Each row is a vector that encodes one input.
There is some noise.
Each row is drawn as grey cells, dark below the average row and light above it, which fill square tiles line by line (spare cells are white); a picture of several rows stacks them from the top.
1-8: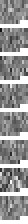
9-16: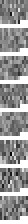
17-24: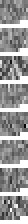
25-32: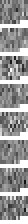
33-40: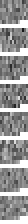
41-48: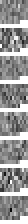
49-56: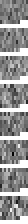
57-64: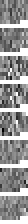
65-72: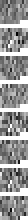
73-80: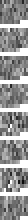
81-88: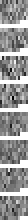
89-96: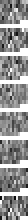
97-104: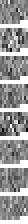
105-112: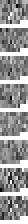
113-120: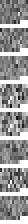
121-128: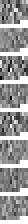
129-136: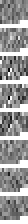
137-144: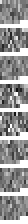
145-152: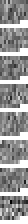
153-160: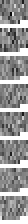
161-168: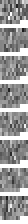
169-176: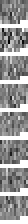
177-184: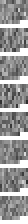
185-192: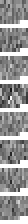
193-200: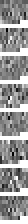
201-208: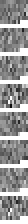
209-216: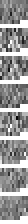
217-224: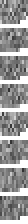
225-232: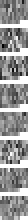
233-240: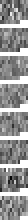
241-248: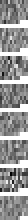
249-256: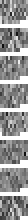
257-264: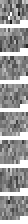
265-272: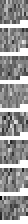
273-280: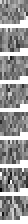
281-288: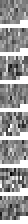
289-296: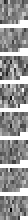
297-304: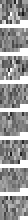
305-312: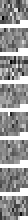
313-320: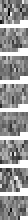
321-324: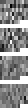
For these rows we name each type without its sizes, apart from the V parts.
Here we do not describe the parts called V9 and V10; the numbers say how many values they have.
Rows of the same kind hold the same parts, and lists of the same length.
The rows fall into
5 kinds.
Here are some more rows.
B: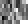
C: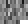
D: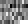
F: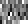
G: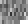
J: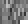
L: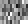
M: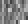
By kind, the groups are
B
C, G, M
D
F, L
J

